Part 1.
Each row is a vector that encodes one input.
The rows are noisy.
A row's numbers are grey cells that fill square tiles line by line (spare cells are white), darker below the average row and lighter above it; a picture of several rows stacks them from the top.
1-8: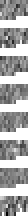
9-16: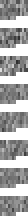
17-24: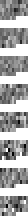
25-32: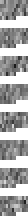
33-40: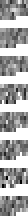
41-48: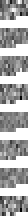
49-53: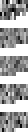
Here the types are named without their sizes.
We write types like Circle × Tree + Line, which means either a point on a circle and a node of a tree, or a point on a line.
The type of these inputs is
Line.
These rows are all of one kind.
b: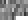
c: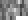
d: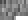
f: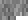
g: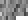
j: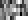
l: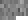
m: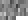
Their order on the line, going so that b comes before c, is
m, g, b, d, l, f, c, j.
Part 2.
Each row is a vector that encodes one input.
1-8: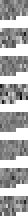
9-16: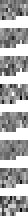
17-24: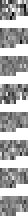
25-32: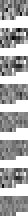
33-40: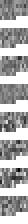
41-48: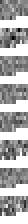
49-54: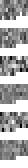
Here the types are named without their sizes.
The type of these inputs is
Line.
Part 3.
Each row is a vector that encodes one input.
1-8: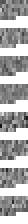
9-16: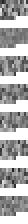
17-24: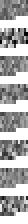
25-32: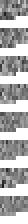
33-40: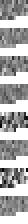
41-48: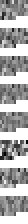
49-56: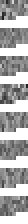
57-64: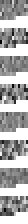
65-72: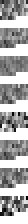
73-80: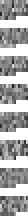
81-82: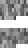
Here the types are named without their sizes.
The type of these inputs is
Tree.
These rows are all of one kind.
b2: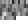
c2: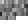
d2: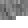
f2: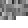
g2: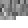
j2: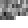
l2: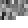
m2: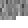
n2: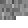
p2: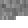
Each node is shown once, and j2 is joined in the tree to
c2.
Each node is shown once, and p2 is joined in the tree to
b2, d2 and g2.
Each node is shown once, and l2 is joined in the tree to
m2.
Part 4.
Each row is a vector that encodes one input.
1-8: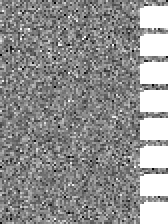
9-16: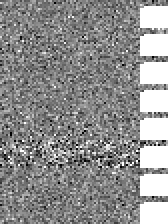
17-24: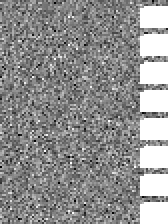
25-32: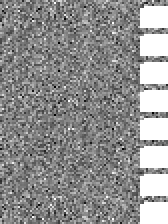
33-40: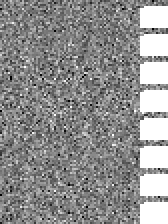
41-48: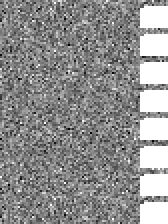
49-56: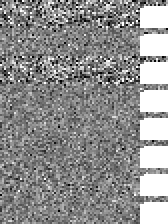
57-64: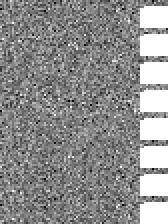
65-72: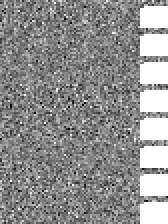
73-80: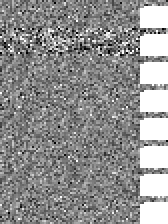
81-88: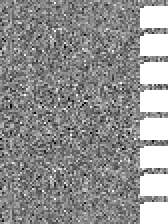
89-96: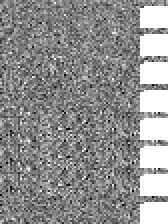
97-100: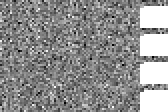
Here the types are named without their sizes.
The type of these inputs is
Tree + Unit.
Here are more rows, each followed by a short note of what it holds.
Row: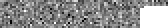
a node of a tree
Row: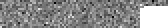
a node of a tree
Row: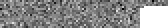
a node of a tree
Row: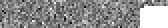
a node of a tree
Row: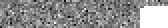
a node of a tree
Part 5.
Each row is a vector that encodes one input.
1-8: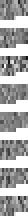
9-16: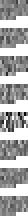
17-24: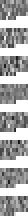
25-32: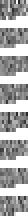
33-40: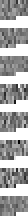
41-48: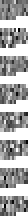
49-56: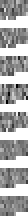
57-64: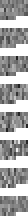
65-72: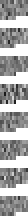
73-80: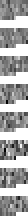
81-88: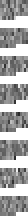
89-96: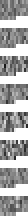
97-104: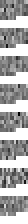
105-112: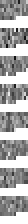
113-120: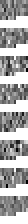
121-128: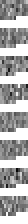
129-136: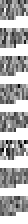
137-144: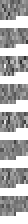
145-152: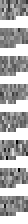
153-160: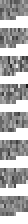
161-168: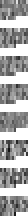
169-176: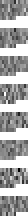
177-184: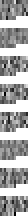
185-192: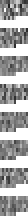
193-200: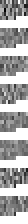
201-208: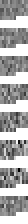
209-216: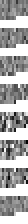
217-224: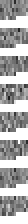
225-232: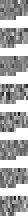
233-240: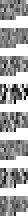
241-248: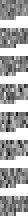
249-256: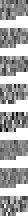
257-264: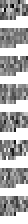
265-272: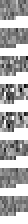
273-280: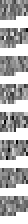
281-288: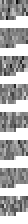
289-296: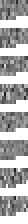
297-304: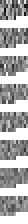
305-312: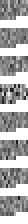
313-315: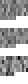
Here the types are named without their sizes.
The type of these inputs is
Bool × Bool × Bool + Unit.
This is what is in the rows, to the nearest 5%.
A few of them hold a fixed value. The rest hold three true/false values.
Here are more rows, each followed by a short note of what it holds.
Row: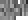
three true/false values
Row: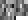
three true/false values
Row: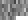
three true/false values
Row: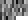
a fixed value
